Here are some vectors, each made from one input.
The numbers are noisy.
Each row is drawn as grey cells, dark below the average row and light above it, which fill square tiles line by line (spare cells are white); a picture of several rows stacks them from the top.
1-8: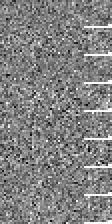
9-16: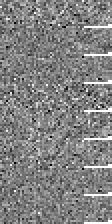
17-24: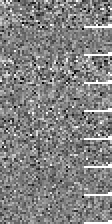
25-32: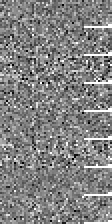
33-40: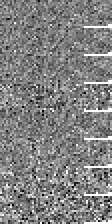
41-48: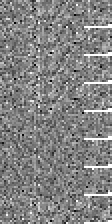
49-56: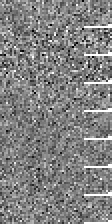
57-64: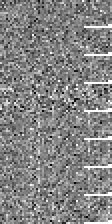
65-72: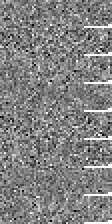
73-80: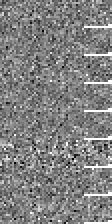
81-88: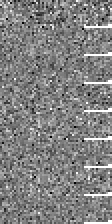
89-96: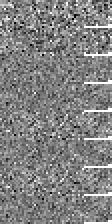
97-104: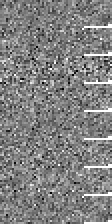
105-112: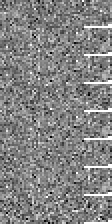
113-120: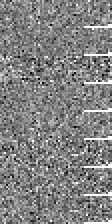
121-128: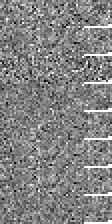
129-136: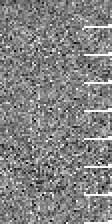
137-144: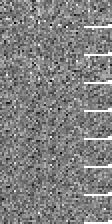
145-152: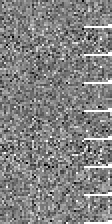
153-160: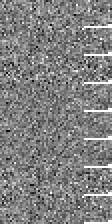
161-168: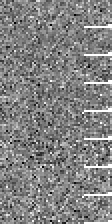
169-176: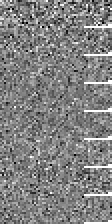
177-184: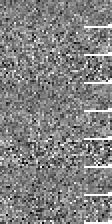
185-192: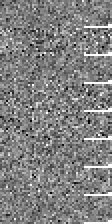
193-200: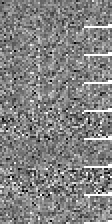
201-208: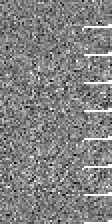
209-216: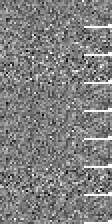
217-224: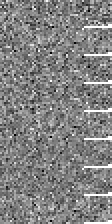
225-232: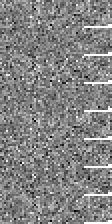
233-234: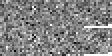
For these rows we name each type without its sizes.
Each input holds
a point on a line, together with a list of items, each either a label, or a point on a line.
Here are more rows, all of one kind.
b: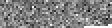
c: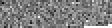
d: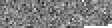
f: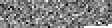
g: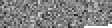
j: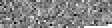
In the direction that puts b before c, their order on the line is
f, b, d, c, g, j.
